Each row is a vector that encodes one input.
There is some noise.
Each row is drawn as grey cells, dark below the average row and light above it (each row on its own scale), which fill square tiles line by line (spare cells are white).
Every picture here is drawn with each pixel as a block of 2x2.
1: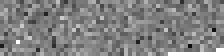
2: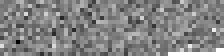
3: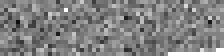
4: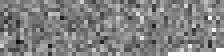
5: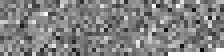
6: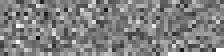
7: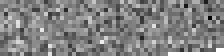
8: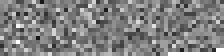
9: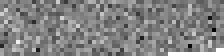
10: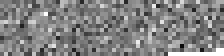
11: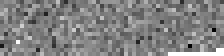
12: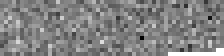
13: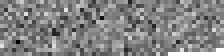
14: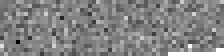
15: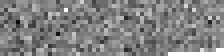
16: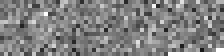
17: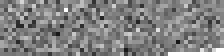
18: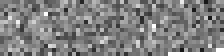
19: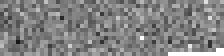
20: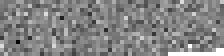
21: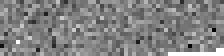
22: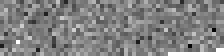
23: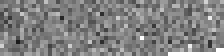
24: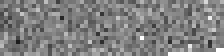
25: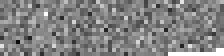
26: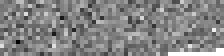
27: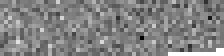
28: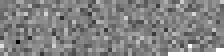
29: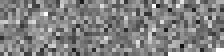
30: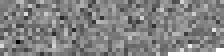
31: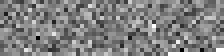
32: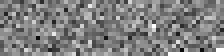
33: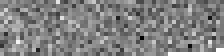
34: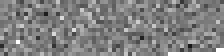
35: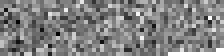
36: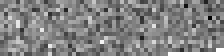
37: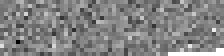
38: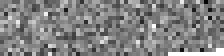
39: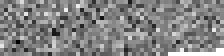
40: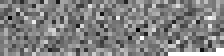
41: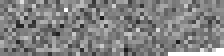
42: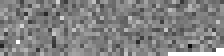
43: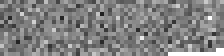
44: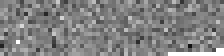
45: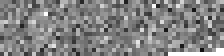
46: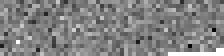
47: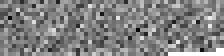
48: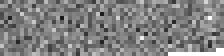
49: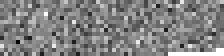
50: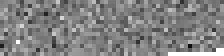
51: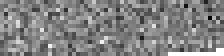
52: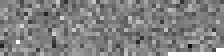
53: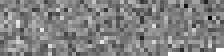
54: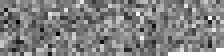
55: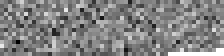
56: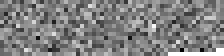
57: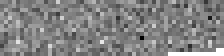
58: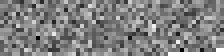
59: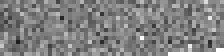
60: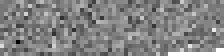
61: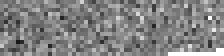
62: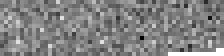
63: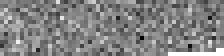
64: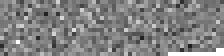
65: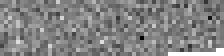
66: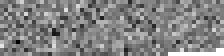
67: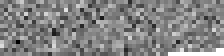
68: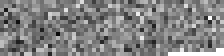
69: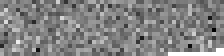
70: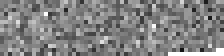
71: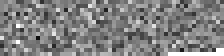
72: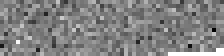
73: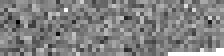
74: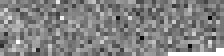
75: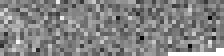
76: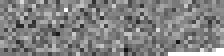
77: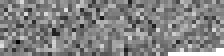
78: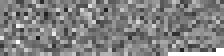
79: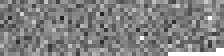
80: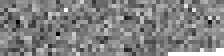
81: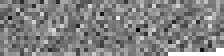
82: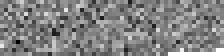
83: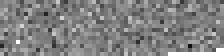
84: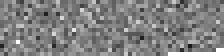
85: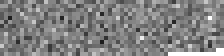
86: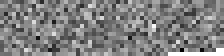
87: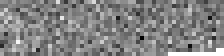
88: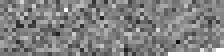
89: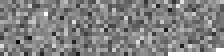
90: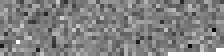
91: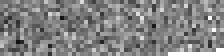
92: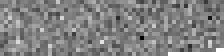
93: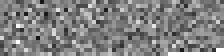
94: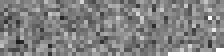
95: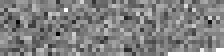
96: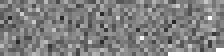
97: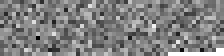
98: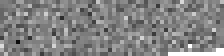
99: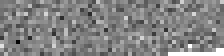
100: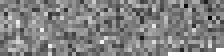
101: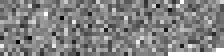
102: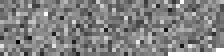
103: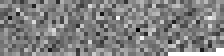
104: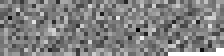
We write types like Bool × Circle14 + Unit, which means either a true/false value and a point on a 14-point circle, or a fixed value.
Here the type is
Bool × Line11.
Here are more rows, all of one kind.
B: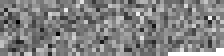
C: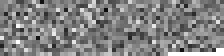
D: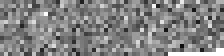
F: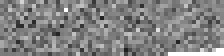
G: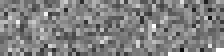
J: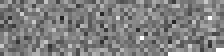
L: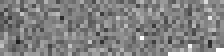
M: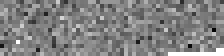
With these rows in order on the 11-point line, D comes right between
G and J.
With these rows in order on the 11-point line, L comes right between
B and J.
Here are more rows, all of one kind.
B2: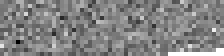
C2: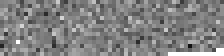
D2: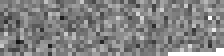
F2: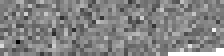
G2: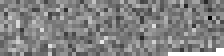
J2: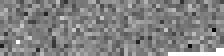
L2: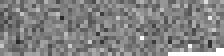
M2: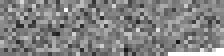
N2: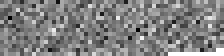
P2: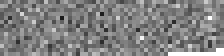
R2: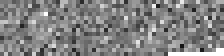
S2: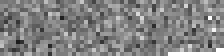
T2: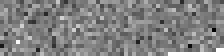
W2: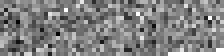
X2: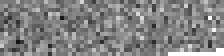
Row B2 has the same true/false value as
F2, G2, M2 and R2.
